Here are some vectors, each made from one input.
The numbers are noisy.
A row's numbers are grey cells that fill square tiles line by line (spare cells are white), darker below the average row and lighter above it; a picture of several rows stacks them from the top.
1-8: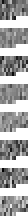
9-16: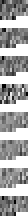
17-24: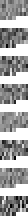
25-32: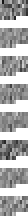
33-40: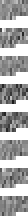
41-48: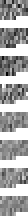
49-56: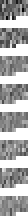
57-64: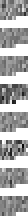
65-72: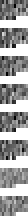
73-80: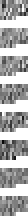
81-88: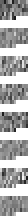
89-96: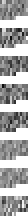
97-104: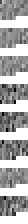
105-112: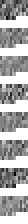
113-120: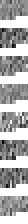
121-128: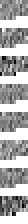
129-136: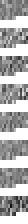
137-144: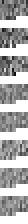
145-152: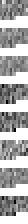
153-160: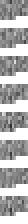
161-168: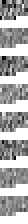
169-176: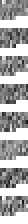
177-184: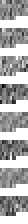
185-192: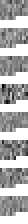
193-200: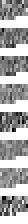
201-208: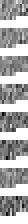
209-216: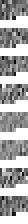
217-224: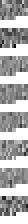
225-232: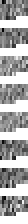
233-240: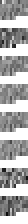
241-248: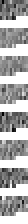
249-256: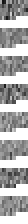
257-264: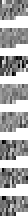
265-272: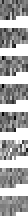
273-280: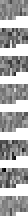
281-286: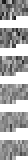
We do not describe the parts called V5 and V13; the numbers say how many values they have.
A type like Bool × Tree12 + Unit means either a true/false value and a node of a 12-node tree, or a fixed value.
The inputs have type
Bool × Bool × Bool × V5 + (Circle11 + Unit) × V13.
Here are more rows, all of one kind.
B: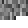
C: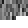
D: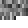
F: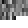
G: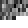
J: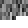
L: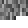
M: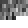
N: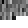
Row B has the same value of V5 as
D, G and L.
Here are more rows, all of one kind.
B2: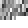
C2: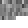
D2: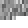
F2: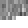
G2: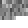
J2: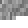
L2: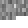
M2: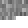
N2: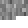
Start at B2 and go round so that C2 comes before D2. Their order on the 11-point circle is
B2, F2, G2, J2, M2, C2, L2, N2, D2.
